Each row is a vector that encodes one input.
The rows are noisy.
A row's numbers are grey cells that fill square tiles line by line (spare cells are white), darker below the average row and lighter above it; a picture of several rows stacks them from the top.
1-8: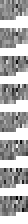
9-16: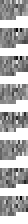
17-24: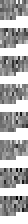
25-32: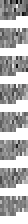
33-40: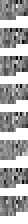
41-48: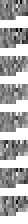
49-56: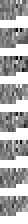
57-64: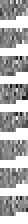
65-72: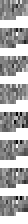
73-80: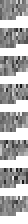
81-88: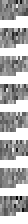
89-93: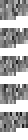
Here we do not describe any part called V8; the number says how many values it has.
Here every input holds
a true/false value, together with either a point on a 9-point line, or a value of V8.
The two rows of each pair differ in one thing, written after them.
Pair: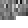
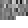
the place on the 9-point line
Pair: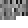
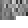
the true/false value
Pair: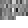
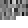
the true/false value
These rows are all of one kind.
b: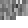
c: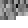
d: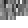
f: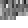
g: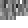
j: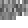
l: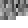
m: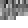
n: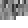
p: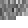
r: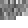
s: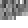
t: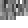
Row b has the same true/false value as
j, p and r.
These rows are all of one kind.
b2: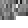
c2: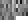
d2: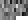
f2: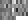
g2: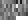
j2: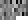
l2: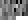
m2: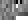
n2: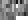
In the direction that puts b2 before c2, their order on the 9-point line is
d2, n2, m2, l2, g2, b2, c2, j2, f2.
